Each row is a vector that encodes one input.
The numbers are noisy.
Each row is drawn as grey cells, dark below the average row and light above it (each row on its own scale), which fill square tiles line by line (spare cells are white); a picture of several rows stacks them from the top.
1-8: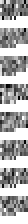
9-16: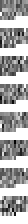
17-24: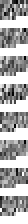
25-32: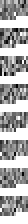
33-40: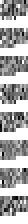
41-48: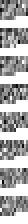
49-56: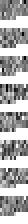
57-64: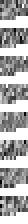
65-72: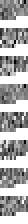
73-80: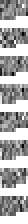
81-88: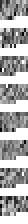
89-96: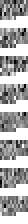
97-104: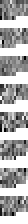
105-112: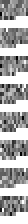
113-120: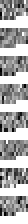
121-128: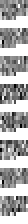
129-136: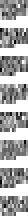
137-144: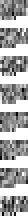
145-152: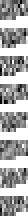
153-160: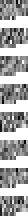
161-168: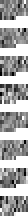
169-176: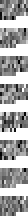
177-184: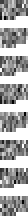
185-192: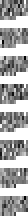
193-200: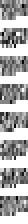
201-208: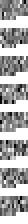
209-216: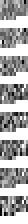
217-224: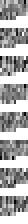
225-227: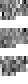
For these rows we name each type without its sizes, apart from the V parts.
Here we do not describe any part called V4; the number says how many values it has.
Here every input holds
a value of V4, together with either a label, or a node of a tree.
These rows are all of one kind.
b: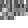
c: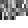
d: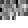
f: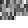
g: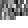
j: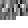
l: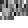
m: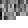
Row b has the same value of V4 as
f and l.
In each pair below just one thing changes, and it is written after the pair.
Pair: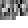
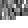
the label
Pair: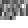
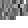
the label
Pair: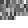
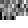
the value of V4
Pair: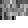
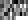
the value of V4
